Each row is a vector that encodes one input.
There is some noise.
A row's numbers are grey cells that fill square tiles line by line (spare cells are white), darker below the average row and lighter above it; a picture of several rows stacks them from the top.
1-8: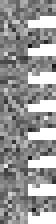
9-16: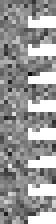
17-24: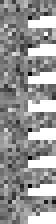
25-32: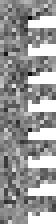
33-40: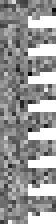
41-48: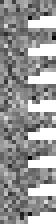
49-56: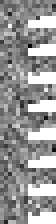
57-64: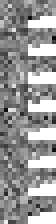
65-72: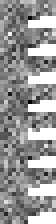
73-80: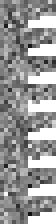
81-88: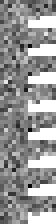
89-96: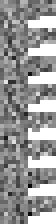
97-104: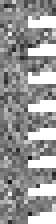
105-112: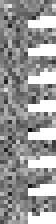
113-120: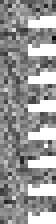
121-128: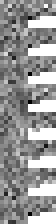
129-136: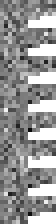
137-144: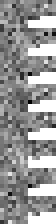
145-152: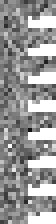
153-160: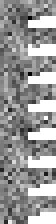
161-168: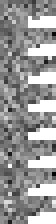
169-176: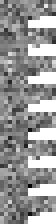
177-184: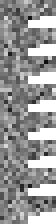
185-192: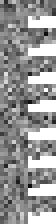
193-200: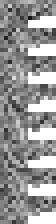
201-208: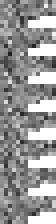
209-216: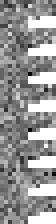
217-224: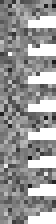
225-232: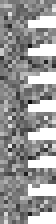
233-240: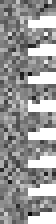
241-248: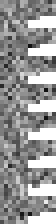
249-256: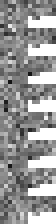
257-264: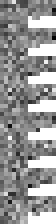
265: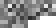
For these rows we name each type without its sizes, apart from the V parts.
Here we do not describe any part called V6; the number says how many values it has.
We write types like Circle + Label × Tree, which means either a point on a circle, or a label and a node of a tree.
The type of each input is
Bool × Bool × Bool × (Line + V6).
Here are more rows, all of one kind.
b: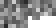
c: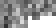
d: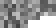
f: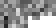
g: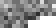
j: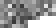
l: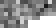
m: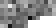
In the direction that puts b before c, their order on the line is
j, b, m, d, l, c, g, f.
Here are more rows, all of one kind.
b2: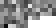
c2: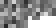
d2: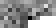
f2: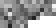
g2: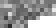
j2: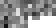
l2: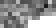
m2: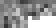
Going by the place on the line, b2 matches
d2 and j2.
